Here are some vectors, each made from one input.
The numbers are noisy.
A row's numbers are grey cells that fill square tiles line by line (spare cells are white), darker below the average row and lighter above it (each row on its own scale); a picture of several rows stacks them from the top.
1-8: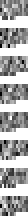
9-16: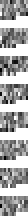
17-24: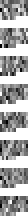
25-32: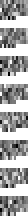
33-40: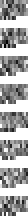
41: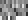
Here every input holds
a point on a 6-point line and a true/false value.
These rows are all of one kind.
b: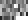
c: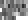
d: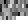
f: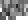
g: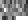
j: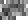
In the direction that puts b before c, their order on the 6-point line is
d, g, b, c, j, f.
